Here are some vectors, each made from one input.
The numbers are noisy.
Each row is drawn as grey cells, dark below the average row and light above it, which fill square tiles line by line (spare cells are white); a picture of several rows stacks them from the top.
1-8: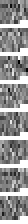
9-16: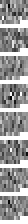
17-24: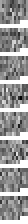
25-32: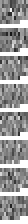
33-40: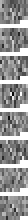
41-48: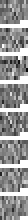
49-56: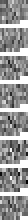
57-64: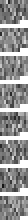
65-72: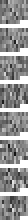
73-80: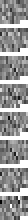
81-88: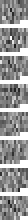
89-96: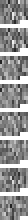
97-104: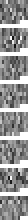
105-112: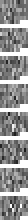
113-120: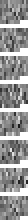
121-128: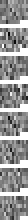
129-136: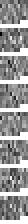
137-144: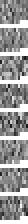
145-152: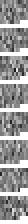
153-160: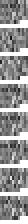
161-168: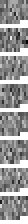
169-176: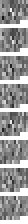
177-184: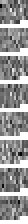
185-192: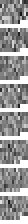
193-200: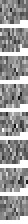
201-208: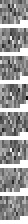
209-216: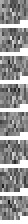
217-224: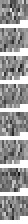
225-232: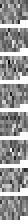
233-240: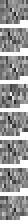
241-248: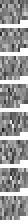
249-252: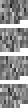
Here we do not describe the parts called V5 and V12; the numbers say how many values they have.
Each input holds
a true/false value and a value of V12, together with either a point on a 9-point line, or a value of V5.
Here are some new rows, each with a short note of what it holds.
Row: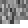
a true/false value, a value of V5 and a value of V12
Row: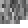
a point on a 9-point line, a true/false value and a value of V12
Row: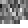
a point on a 9-point line, a true/false value and a value of V12
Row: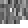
a point on a 9-point line, a true/false value and a value of V12
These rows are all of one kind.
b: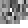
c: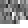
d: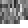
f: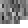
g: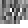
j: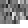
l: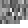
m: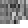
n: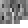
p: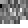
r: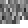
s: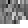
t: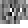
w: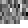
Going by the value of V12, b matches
c, j and t.
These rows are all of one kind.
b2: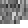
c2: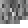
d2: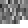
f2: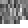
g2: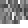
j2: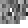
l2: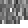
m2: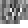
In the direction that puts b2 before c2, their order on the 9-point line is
f2, l2, d2, g2, b2, c2, j2, m2.
